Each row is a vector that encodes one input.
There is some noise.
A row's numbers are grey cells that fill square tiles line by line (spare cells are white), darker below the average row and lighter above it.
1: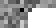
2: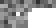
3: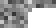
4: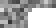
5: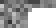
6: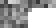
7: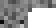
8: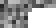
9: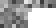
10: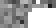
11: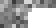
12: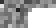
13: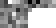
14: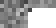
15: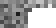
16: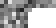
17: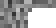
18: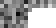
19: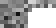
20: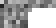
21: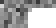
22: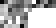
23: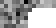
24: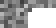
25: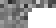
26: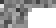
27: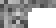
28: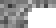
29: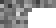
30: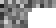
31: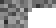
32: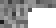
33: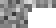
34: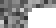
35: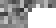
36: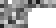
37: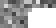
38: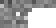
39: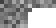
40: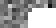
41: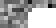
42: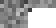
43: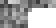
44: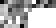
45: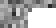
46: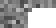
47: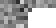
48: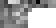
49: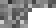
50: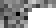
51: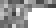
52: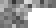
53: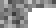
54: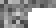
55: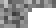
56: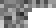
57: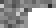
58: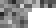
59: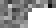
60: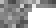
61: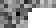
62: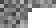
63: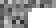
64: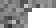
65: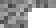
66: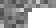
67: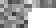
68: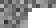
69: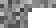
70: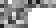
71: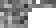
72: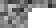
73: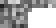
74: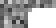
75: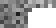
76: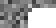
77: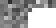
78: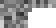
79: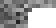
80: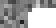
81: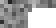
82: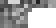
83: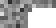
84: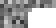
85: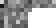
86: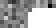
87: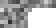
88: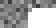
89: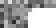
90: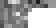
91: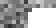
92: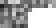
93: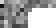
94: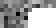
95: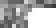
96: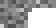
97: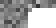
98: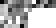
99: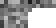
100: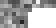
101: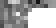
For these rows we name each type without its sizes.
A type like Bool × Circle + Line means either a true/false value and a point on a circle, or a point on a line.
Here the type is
List(Label × (Label + Line)).
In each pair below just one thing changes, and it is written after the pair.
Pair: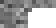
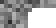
the label in item 1 of the list
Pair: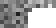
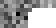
the label in item 1 of the list
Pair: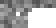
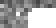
the place on the line in item 2 of the list
